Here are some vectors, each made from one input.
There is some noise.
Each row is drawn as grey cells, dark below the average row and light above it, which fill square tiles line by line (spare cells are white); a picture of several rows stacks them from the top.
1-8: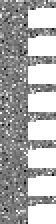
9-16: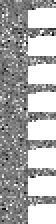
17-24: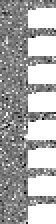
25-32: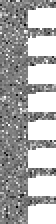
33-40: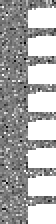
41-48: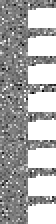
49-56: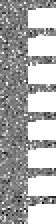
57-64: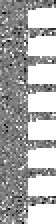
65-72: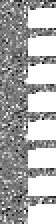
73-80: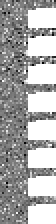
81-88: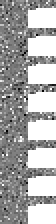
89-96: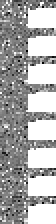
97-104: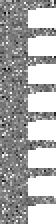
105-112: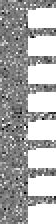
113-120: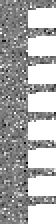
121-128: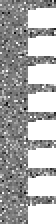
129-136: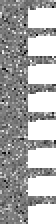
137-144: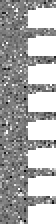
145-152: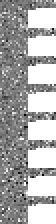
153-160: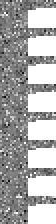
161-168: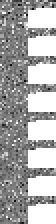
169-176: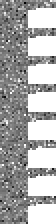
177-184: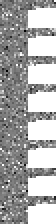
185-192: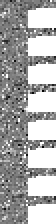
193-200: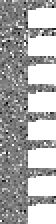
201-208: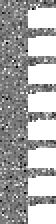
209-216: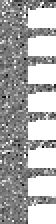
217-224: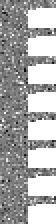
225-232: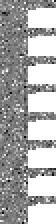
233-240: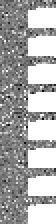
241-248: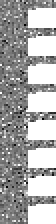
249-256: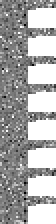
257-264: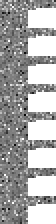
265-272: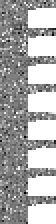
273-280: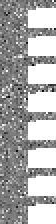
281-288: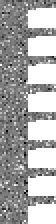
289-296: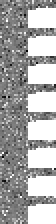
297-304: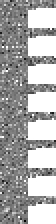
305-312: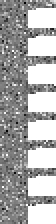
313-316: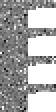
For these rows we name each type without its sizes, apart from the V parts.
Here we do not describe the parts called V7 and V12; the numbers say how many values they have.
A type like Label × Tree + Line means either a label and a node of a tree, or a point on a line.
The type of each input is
Bool × Bool × Bool × Bool × (Tree + V7) × V12 + Line.
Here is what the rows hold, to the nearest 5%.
About 10% of them hold a point on a line. The rest hold four true/false values and a value of V12, together with either a node of a tree, or a value of V7.
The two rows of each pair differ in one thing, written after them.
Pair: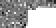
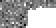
one of the four true/false values
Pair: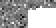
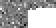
one of the four true/false values
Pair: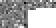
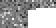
the value of V7
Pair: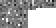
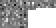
the value of V12
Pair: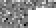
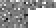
one of the four true/false values
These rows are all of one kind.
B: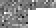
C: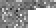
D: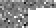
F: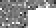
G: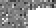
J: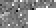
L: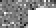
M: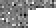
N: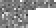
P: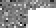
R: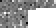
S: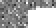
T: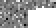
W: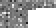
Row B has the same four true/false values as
L, M and N.
